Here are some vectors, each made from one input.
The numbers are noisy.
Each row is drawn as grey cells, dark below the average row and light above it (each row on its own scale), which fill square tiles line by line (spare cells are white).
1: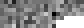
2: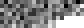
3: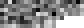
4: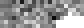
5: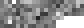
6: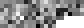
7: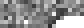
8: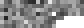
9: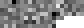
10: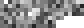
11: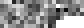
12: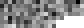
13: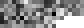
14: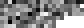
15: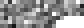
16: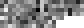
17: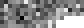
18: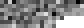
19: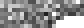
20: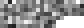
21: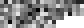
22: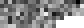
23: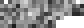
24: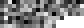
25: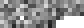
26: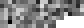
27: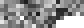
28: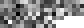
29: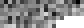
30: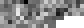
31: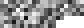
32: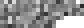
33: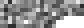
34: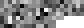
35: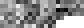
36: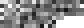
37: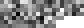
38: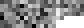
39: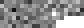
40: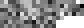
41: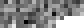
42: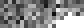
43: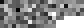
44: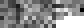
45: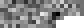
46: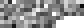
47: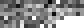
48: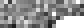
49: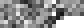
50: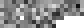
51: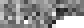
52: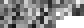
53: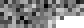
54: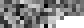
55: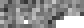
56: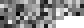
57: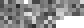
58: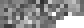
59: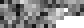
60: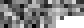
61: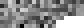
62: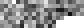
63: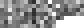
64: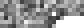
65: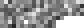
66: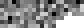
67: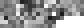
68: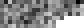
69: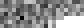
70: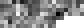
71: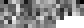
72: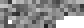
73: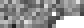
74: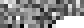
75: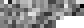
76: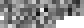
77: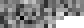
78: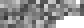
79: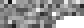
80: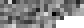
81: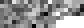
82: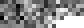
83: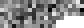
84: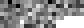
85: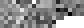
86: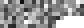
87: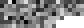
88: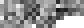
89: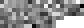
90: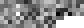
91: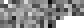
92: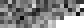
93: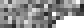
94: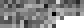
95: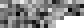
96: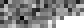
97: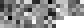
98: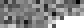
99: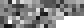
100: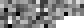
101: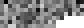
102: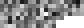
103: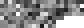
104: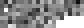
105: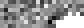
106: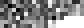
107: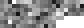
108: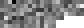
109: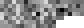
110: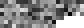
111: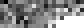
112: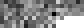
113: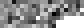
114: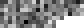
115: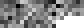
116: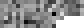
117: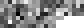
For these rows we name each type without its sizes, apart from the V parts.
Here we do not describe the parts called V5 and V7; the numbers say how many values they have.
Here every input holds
a value of V5, together with either a label, or a point on a line and a value of V7.
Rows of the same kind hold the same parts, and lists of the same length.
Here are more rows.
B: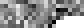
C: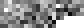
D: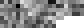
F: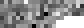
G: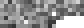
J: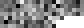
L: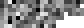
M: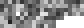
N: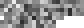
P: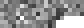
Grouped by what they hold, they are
B, C, F, G, N
D, J, L, M, P

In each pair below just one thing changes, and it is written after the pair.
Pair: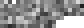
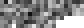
the value of V5
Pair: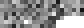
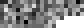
the place on the line
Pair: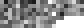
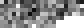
the place on the line
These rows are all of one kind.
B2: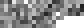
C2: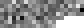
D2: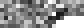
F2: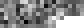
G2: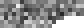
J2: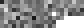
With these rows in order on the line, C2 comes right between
F2 and G2.
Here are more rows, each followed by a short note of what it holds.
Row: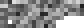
a point on a line, a value of V5 and a value of V7
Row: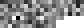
a point on a line, a value of V5 and a value of V7
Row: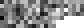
a point on a line, a value of V5 and a value of V7
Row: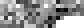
a point on a line, a value of V5 and a value of V7
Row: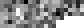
a label and a value of V5
